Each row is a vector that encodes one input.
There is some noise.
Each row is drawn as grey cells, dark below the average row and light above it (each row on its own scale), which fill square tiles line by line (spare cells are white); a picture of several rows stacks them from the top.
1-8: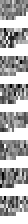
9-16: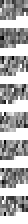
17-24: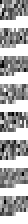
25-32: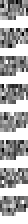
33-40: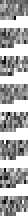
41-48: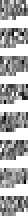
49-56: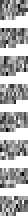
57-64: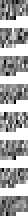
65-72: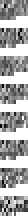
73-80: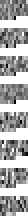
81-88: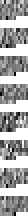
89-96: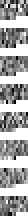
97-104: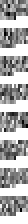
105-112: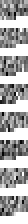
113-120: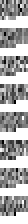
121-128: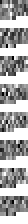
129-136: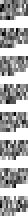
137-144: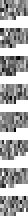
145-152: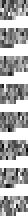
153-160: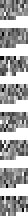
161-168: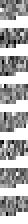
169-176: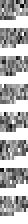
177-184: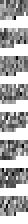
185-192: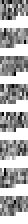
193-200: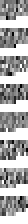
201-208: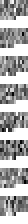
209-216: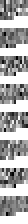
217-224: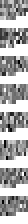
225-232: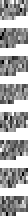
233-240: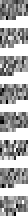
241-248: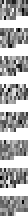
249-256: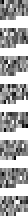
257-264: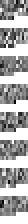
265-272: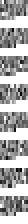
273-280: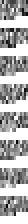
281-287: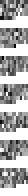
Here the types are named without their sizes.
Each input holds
either a fixed value, or a label and a true/false value.
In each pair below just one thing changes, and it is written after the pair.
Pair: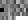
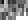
the label
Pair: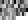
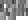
the label
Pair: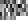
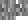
the label
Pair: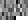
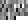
the true/false value
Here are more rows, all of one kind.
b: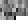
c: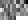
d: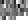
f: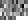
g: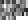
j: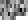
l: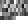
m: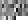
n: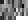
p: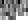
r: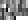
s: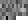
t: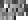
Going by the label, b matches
l, n and r.
